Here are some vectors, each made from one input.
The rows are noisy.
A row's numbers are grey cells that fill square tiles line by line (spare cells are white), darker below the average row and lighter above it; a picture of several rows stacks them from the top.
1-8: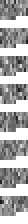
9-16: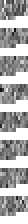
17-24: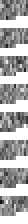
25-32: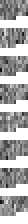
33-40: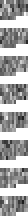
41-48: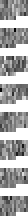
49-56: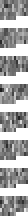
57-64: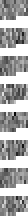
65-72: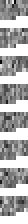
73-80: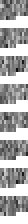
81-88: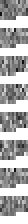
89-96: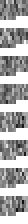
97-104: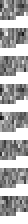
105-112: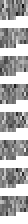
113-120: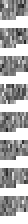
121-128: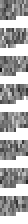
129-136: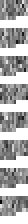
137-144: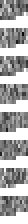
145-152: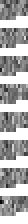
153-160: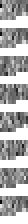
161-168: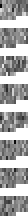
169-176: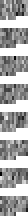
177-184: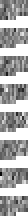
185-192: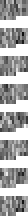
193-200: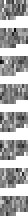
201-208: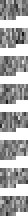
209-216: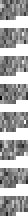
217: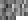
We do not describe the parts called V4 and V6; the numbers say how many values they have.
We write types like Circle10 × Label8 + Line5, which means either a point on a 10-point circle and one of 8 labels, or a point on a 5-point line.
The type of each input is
(Line7 + V4) × V6 + Tree10.
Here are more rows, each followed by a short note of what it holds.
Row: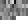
a point on a 7-point line and a value of V6
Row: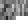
a value of V4 and a value of V6
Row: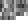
a node of a 10-node tree
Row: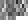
a node of a 10-node tree
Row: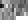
a node of a 10-node tree
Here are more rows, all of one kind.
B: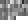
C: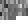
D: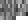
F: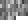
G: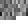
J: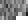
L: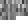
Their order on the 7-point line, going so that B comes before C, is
B, L, F, D, G, J, C.
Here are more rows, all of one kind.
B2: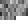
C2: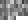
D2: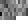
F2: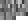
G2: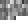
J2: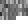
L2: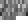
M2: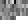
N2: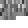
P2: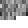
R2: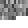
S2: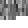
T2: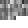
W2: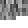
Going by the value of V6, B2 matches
C2, G2, P2 and T2.
